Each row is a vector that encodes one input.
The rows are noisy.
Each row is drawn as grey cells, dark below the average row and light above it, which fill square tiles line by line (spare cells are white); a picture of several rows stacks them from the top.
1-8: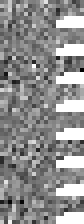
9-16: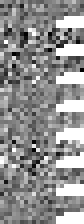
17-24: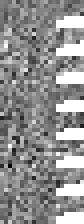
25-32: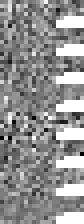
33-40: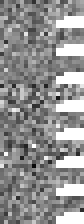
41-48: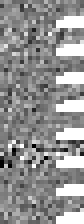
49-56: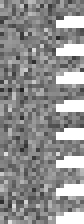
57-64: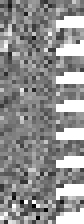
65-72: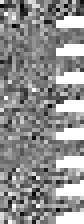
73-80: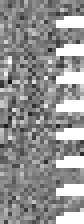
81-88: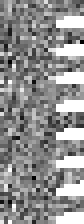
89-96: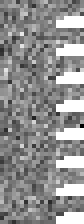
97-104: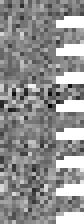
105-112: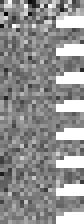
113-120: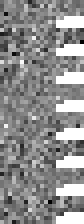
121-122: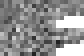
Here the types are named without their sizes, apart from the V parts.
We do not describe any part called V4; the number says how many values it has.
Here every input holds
a true/false value, together with either a point on a line, or a value of V4.
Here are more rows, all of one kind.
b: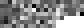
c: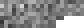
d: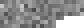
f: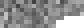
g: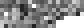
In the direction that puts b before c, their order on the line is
g, f, b, c, d.
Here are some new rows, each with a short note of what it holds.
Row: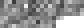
a true/false value and a value of V4
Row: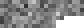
a point on a line and a true/false value
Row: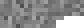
a true/false value and a value of V4
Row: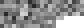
a true/false value and a value of V4
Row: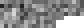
a true/false value and a value of V4
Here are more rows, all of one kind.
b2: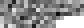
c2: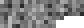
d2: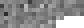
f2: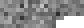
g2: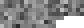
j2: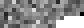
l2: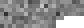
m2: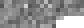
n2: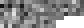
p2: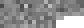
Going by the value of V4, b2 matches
g2 and m2.
